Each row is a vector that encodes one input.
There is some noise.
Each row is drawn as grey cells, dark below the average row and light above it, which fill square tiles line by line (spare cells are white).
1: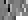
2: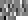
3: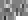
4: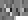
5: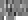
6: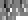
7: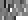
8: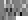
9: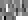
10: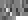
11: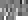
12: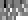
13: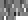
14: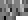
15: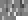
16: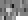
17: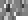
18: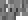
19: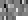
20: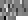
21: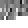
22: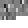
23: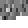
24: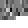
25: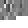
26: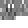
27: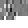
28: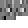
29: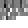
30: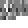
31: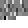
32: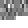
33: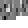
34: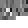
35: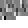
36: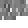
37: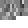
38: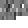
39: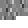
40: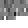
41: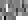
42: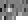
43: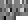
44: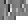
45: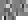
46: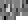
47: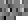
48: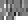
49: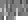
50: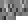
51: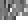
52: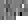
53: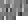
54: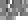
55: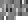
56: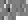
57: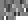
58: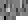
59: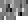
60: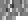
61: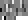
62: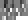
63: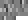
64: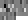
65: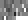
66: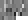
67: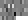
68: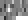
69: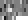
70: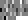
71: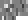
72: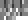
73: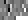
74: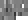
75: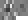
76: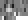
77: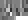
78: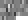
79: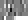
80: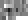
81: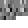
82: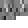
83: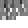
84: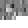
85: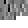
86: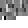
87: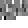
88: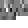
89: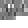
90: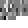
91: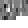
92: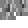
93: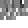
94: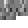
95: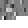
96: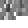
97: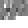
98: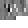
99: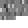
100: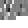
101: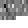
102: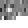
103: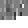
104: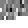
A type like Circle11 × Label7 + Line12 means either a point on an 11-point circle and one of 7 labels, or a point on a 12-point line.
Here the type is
Circle6 × (Line4 + Tree7).
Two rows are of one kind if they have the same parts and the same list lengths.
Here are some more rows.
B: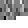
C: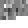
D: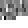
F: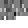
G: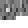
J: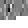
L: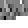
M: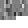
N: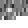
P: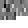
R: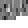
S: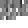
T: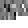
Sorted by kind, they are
B, D, G, L, N, R
C, F, J, M, P, S, T

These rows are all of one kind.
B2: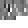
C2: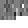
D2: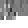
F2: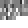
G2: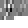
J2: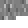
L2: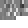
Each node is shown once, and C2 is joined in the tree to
B2 and J2.
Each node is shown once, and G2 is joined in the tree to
D2.
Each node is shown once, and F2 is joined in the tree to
J2 and L2.
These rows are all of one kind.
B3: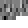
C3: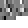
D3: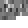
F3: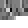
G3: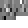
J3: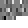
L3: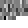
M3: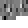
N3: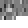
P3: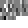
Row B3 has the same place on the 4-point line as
C3, F3, L3 and M3.
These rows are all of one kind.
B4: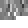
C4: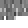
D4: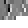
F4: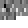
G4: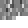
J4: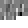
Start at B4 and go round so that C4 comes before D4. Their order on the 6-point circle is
B4, G4, F4, C4, J4, D4.
